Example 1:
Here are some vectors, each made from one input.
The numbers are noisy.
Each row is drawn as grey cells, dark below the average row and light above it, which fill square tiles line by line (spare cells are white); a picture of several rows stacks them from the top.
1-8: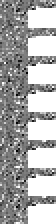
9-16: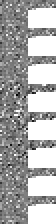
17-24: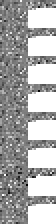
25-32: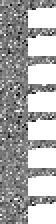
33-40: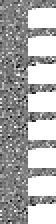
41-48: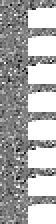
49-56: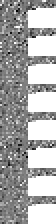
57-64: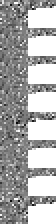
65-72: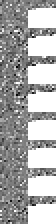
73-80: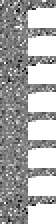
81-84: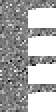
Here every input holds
either a point on a 5-point circle, or a point on a 5-point line.
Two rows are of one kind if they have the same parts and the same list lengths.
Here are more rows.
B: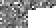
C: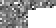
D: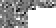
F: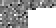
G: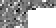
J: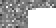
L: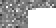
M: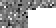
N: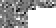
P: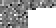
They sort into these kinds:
B, C, D, F, G, M, N, P
J, L

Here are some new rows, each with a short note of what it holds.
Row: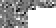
a point on a 5-point circle
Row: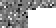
a point on a 5-point circle
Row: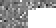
a point on a 5-point line
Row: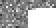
a point on a 5-point line
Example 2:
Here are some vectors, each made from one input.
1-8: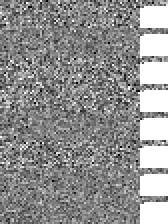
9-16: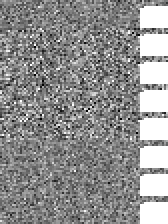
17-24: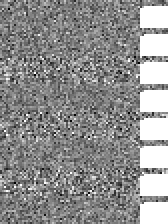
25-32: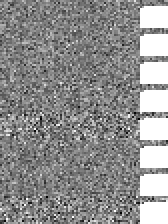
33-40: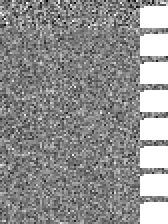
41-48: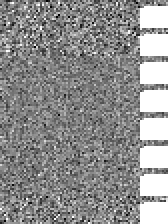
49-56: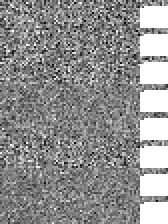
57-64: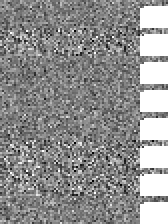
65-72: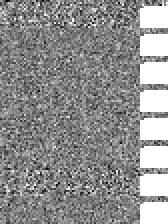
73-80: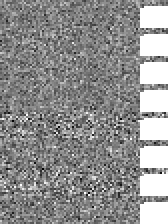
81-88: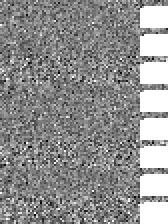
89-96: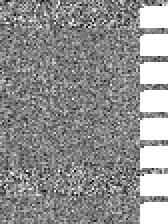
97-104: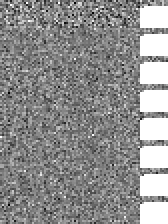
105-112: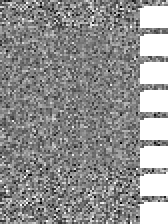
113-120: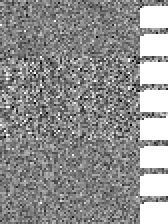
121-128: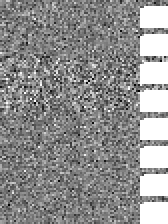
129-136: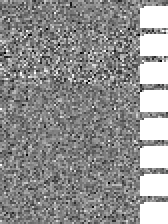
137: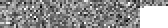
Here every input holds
either one of 6 labels, or a node of a 13-node tree.
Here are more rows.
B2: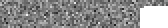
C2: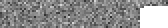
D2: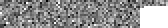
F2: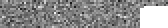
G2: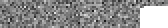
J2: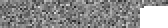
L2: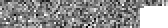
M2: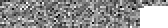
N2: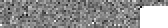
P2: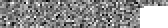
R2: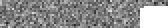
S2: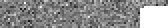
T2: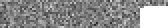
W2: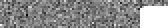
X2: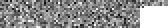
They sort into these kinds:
B2, C2, F2, G2, J2, N2, R2, S2, T2, W2
D2, L2, M2, P2, X2

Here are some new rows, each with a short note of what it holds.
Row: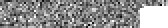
one of 6 labels
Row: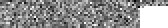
one of 6 labels
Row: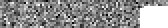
one of 6 labels
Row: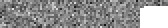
a node of a 13-node tree
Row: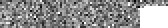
one of 6 labels
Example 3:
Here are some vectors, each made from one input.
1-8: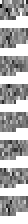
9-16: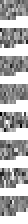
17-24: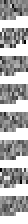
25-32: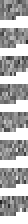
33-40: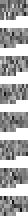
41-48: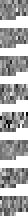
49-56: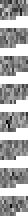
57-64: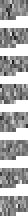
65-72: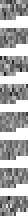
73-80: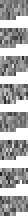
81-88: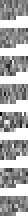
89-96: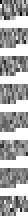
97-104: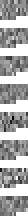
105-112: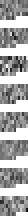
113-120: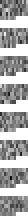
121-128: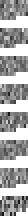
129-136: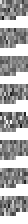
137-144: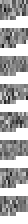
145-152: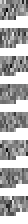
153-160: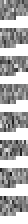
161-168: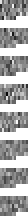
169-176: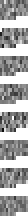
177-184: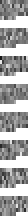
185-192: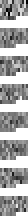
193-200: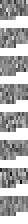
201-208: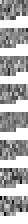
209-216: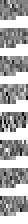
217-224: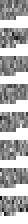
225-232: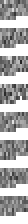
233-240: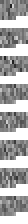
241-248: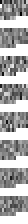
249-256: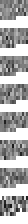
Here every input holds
either one of 10 labels, or three true/false values.
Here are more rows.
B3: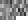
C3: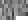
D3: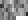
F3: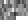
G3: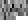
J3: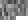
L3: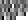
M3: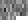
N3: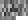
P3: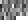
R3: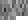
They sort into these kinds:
B3, C3, D3, F3, L3, P3
G3, J3, M3, N3, R3

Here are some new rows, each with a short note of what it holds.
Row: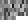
three true/false values
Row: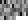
three true/false values
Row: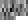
three true/false values
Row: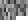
three true/false values
